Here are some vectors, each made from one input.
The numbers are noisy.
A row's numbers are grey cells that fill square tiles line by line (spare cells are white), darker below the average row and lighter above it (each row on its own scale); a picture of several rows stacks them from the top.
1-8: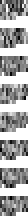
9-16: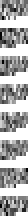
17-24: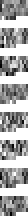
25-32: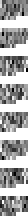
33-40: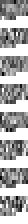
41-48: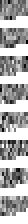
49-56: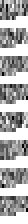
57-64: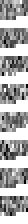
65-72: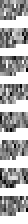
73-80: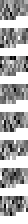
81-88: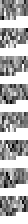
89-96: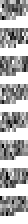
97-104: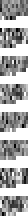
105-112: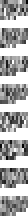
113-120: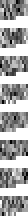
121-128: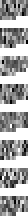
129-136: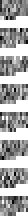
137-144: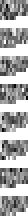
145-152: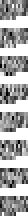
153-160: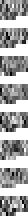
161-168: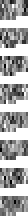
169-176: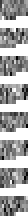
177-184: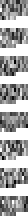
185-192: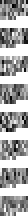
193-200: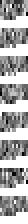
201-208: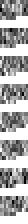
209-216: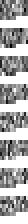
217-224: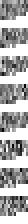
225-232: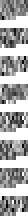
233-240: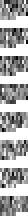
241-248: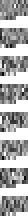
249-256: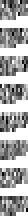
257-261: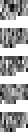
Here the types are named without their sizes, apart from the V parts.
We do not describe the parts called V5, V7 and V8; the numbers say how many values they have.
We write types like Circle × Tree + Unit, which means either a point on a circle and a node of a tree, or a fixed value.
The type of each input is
(Bool × V7 + Unit) × Line × (Line + V8) × V5.
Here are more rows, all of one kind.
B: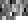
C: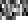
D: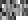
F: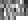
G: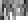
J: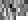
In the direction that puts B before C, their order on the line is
G, B, D, C, F, J.
